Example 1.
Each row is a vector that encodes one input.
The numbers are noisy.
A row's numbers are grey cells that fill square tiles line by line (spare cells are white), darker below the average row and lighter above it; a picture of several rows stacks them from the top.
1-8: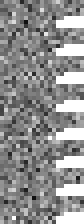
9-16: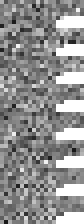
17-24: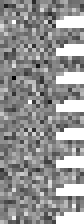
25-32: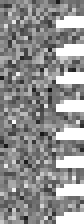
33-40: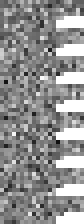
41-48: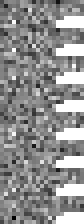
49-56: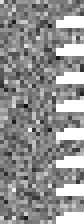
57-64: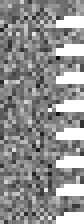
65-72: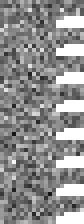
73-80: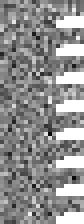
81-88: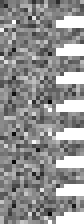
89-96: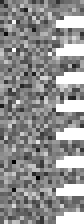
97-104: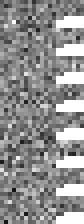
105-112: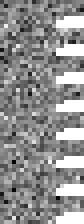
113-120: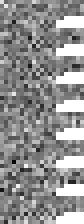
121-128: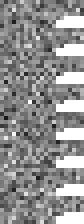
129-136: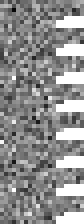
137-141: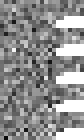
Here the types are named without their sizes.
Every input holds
a list of points on a circle.
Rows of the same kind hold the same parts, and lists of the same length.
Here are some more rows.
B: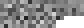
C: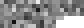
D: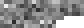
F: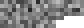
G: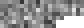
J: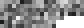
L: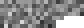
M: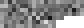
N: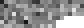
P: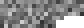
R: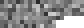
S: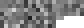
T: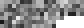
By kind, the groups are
B, D, F, M, R, S
C, N
G, L, P
J, T

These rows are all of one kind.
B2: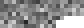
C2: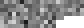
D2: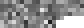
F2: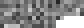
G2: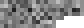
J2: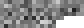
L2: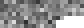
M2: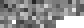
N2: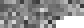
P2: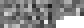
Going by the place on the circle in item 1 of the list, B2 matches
C2, D2, L2 and N2.
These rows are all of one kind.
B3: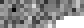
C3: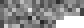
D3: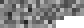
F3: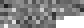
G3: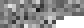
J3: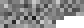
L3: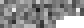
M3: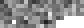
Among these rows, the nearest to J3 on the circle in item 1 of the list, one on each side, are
B3 and G3.
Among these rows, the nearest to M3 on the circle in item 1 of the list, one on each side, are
D3 and F3.
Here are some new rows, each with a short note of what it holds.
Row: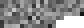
a list of two items
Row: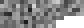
a list of three items
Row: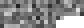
a list of two items
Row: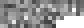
a list of one item
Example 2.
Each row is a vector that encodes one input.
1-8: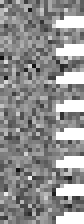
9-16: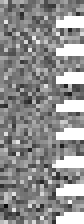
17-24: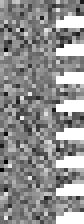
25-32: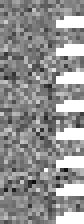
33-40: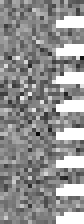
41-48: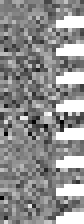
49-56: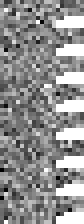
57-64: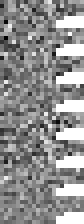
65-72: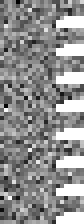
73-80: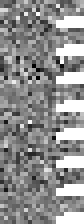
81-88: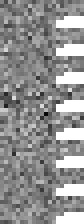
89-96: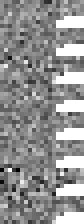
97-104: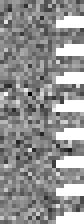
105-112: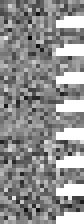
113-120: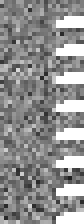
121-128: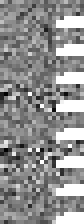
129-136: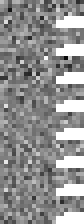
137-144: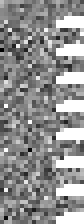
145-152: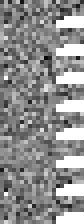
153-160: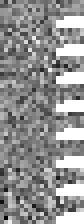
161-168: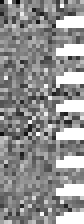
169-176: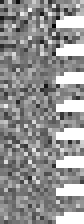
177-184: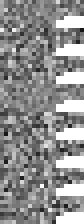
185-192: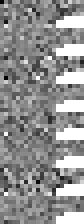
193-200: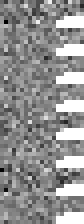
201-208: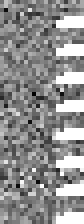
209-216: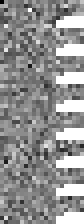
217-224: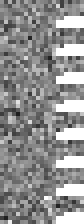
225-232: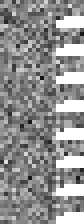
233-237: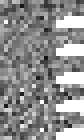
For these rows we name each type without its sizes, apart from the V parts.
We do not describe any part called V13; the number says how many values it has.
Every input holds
either a point on each of two circles, or a value of V13.
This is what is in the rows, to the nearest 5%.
About 60% of them hold a point on each of two circles. The rest hold a value of V13.
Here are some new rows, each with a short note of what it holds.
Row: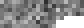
a point on each of two circles
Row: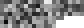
a value of V13
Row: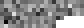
a value of V13
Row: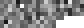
a value of V13
